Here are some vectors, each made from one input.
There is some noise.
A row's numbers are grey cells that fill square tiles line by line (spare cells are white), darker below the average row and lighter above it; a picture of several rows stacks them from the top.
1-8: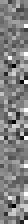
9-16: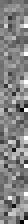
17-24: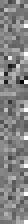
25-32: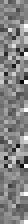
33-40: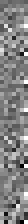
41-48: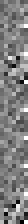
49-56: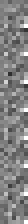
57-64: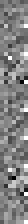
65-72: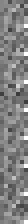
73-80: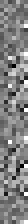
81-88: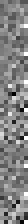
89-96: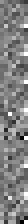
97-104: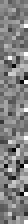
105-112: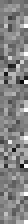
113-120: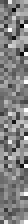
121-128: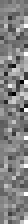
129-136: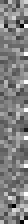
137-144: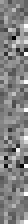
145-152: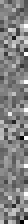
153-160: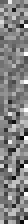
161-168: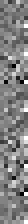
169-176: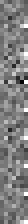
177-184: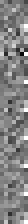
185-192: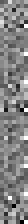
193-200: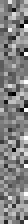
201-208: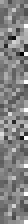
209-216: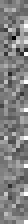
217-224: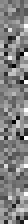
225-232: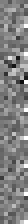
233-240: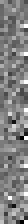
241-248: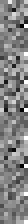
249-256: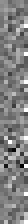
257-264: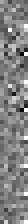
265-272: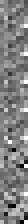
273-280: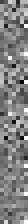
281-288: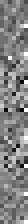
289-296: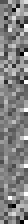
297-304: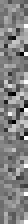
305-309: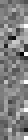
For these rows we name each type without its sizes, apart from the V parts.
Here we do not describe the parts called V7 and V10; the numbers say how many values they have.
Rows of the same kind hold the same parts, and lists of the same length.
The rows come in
2 kinds.
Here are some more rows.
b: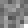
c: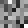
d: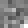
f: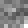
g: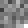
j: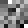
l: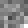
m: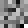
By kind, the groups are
b, d, f, g, l
c, j, m

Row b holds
a point on each of three lines.
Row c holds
a value of V7 and a value of V10.
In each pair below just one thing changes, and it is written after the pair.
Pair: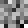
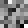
the value of V7
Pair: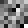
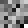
the value of V10
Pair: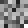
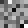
the value of V10
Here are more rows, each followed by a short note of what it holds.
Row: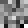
a value of V7 and a value of V10
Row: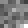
a point on each of three lines
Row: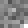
a point on each of three lines
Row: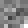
a point on each of three lines
